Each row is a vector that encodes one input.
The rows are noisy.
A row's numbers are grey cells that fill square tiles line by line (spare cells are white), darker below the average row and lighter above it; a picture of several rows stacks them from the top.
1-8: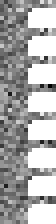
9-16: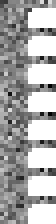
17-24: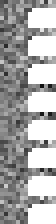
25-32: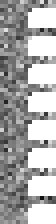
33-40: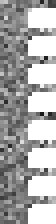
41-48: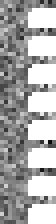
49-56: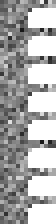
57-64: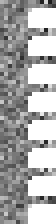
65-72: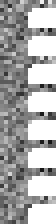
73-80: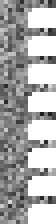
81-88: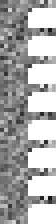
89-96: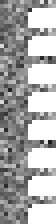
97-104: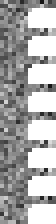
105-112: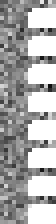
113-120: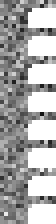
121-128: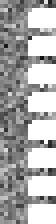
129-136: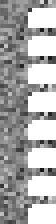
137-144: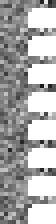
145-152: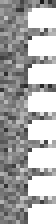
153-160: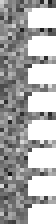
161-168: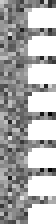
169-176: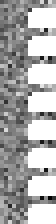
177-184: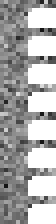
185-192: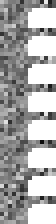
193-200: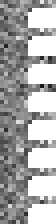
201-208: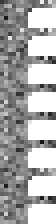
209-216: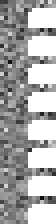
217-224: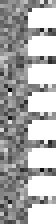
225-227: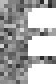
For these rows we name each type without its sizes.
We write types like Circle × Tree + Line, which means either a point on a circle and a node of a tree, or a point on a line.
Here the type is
Bool × List(Circle).
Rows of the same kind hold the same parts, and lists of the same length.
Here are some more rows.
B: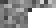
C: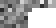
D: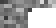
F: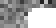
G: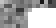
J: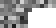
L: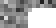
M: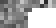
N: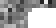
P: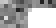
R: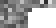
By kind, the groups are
B, D, N
C, F, G, L, M, P, R
J

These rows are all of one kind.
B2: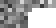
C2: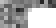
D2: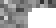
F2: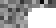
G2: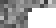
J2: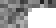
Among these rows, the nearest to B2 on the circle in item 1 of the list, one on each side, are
C2 and F2.
